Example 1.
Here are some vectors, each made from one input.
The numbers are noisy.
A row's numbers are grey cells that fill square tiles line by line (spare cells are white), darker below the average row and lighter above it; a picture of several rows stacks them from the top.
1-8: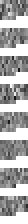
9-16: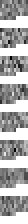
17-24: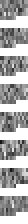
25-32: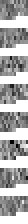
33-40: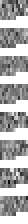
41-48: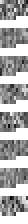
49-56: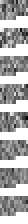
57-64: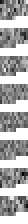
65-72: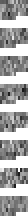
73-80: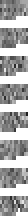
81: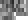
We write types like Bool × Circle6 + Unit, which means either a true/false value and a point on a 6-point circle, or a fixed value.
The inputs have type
Bool × Circle8.
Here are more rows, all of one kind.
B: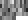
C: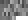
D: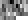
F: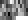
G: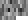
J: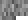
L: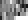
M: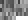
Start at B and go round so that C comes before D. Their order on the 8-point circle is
B, F, C, M, D, J, L, G.
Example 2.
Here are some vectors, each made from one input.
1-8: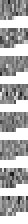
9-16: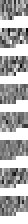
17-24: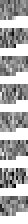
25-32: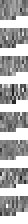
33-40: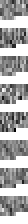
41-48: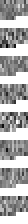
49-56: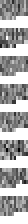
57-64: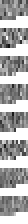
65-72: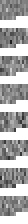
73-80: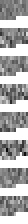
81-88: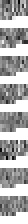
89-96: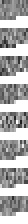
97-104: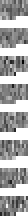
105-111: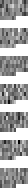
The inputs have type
List2(Line6).
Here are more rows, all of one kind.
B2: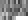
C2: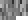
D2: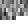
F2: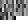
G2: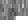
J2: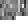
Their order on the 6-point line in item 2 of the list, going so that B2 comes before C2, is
G2, D2, F2, B2, J2, C2.
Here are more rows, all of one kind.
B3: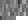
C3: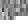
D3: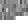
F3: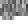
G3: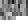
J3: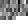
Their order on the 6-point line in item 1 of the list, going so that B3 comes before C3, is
G3, F3, J3, B3, D3, C3.
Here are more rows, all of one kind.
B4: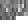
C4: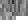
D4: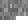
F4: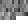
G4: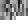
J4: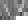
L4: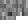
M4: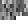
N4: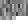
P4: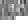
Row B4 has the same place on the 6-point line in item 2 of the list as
C4, J4 and N4.
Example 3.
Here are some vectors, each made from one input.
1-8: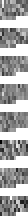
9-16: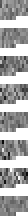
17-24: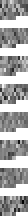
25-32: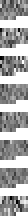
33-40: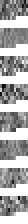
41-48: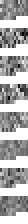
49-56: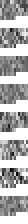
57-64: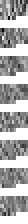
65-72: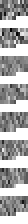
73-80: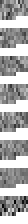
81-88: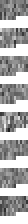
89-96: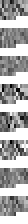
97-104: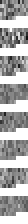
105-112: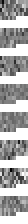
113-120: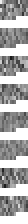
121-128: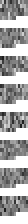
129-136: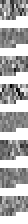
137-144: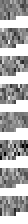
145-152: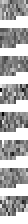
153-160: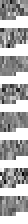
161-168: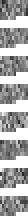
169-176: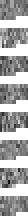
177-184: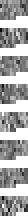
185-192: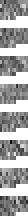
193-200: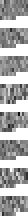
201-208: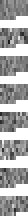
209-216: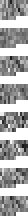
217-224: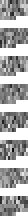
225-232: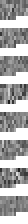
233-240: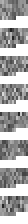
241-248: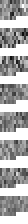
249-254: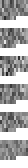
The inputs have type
Bool × Circle8 + Unit.
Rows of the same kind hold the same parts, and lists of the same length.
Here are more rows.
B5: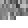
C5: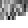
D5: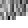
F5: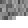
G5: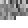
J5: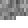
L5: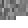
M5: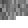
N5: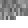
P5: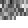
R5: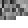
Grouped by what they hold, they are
B5, F5, G5, J5, L5, M5, N5, P5, R5
C5, D5

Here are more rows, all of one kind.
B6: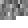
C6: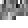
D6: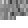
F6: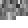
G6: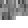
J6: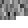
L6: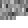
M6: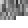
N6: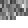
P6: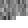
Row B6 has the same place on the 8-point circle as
C6, F6 and L6.
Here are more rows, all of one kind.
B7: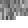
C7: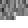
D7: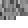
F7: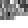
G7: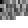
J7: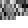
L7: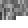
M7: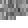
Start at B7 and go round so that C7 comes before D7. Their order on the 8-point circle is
B7, C7, G7, L7, D7, J7, M7, F7.
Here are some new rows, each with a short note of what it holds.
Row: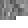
a point on an 8-point circle and a true/false value
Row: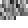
a point on an 8-point circle and a true/false value
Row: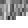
a fixed value
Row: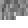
a point on an 8-point circle and a true/false value
